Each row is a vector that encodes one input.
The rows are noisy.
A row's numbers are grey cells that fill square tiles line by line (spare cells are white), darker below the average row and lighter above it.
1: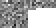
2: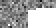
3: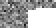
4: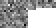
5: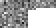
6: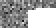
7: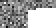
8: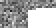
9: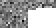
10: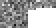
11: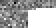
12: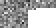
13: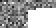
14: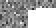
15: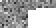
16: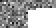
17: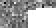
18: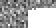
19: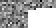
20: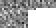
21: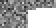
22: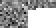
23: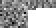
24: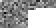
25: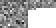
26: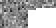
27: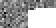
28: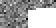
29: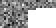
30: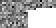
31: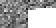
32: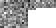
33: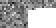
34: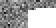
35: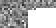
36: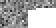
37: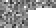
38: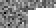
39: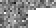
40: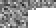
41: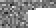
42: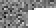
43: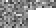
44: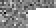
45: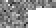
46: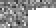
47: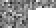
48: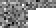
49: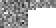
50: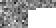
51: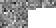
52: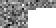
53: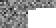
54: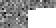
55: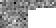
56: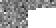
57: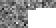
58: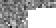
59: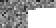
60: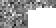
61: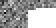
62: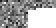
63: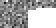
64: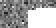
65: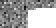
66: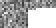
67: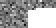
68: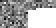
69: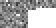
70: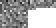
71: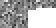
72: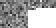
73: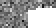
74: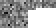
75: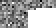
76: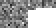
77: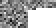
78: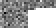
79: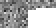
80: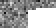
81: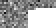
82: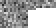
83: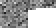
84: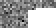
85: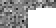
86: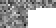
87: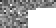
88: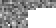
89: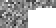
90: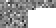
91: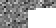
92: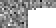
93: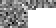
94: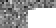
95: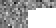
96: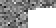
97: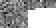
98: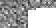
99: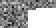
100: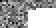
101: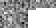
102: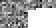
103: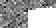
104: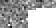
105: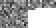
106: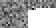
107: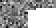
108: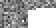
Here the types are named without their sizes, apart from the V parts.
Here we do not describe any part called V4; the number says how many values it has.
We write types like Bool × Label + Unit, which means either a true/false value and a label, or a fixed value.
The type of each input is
Circle × List(Bool × V4).
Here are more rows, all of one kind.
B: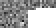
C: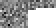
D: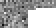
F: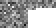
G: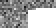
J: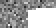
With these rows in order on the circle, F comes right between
B and D.
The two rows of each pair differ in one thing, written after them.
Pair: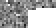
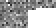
the value of V4 in item 2 of the list
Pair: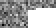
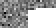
the place on the circle
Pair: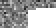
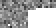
the place on the circle
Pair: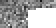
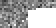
the value of V4 in item 1 of the list
